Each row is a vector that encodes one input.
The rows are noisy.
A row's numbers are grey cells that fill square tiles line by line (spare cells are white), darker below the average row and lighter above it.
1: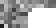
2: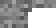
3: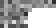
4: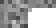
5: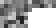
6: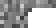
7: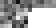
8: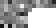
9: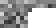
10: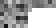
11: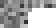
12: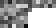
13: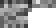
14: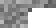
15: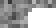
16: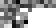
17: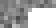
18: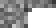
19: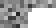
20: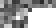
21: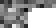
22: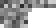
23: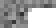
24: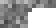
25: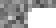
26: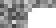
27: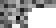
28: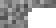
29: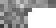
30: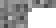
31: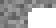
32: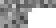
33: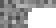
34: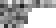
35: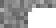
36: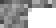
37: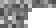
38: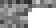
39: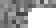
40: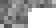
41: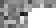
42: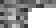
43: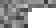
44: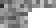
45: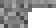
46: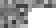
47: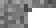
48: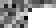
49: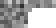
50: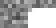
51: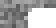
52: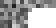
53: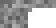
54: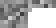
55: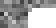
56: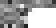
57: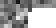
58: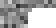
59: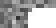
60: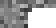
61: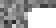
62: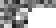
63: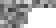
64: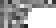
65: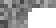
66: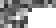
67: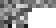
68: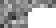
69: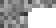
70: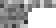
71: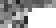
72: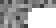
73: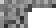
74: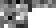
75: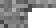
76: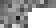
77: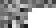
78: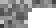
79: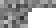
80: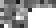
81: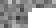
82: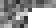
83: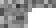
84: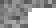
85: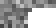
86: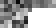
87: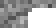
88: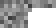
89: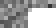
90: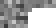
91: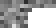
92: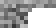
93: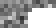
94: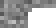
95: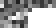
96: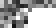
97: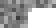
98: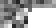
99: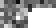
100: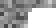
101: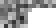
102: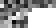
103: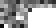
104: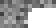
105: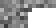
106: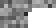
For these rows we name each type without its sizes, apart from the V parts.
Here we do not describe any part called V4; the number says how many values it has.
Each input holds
a true/false value, together with either a fixed value, or a node of a tree and a value of V4.
